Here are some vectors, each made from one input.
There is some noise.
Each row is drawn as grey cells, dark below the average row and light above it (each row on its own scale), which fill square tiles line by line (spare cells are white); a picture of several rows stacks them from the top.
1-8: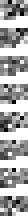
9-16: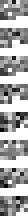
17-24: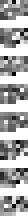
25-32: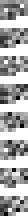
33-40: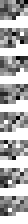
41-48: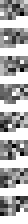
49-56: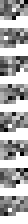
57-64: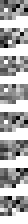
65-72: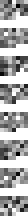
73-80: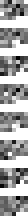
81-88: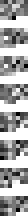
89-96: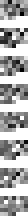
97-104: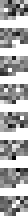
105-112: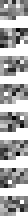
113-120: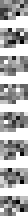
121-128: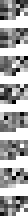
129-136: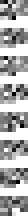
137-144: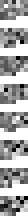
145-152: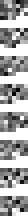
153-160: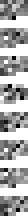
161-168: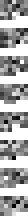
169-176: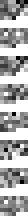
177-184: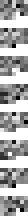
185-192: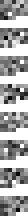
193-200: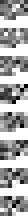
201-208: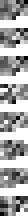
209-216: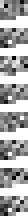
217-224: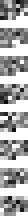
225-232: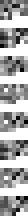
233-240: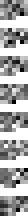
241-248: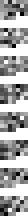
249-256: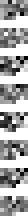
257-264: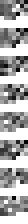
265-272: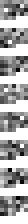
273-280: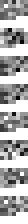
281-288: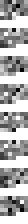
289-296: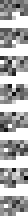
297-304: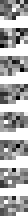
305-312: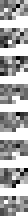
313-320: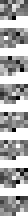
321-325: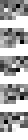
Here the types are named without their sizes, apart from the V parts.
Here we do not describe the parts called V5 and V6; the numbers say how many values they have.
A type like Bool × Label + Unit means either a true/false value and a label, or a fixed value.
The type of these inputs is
List(Line) + (Tree + V5) × V6.
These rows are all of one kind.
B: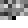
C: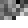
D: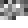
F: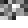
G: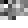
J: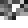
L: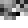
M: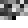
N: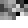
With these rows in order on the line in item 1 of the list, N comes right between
C and L.
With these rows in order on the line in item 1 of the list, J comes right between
F and M.
